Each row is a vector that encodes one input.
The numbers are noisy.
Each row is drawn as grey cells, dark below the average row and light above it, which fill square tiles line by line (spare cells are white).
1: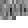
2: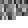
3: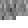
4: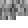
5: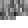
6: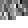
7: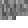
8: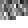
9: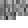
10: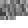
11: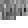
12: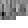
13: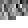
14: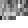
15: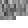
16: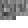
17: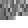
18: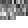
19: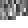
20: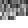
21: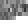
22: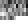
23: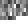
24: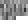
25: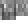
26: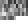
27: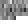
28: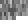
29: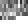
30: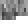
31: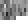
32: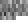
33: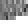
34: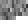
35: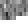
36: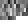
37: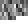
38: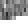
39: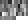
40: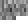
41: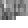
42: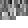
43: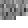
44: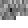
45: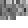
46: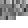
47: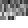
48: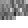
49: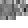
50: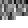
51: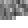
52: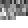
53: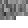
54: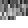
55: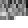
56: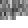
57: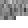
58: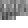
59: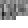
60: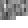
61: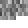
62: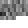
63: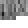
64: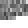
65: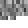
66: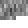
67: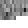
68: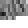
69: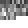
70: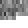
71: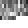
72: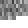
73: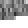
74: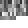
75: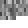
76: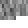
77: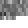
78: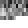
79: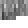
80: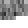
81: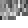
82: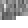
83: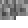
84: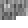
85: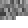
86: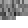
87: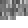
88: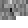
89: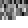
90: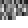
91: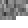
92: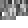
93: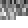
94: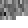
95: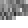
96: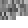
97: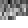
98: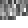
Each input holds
either a point on a 9-point circle and a true/false value, or one of 8 labels.
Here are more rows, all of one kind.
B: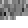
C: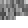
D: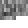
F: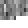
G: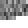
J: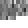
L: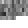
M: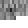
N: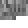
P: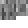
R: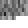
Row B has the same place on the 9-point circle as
D, N and R.
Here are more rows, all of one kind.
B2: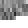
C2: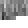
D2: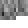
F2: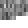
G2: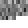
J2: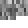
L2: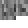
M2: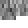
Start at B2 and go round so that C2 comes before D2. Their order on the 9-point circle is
B2, C2, D2, L2, M2, J2, G2, F2.
